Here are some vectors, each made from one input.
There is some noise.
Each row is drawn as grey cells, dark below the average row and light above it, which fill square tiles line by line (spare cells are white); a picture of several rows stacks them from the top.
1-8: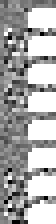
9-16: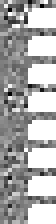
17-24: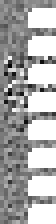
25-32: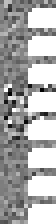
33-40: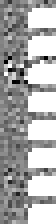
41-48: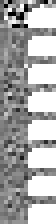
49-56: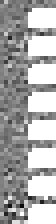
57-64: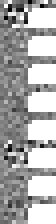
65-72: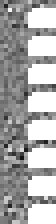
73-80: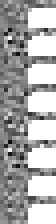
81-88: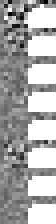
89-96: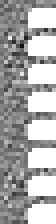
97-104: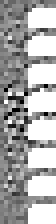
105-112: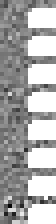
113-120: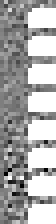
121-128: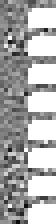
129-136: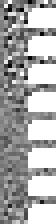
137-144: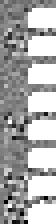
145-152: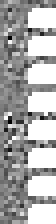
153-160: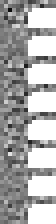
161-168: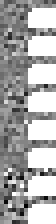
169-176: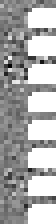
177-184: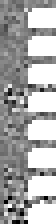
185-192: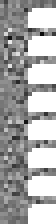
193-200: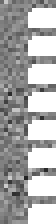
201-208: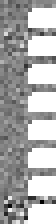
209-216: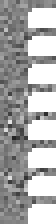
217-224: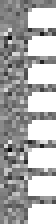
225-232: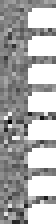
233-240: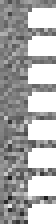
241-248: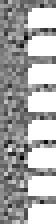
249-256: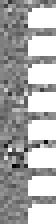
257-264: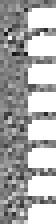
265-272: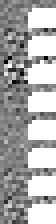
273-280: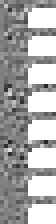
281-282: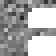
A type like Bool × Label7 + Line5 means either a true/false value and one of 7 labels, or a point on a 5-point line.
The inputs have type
(Bool × Bool × Bool + Unit) × Line11.
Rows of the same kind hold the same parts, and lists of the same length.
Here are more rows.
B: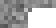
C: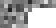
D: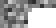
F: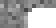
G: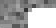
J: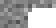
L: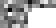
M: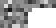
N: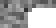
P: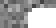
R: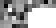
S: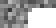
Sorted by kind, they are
B, C, J
D, F, G, L, M, N, P, R, S

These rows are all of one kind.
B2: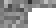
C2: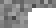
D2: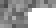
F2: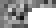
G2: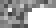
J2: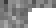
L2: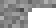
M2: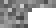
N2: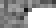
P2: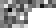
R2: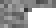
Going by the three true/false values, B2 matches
F2, G2, L2 and M2.
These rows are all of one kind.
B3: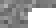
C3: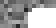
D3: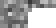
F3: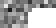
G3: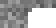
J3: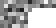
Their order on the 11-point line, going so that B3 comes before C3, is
G3, D3, B3, F3, J3, C3.
